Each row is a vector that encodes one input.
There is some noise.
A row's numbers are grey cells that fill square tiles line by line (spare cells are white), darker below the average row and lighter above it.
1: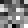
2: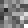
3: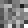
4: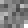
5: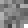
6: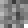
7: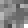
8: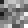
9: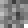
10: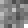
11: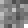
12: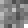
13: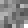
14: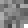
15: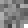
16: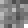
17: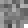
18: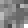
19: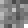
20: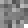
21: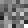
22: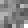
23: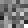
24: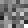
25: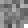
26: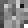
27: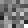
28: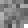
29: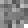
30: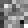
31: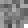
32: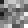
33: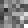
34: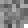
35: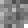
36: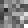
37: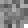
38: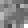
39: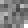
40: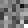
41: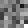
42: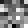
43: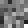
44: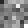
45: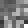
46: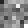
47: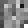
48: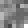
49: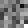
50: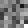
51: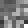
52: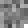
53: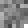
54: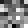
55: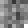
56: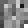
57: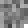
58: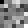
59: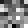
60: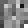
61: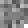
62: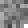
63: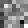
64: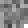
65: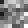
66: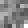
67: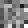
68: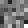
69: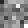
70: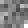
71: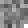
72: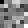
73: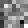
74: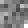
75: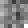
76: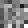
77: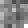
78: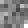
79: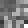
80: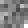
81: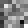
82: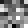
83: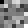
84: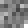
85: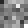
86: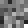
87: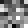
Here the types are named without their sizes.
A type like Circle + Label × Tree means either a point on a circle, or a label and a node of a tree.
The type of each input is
Circle + Tree + Unit.
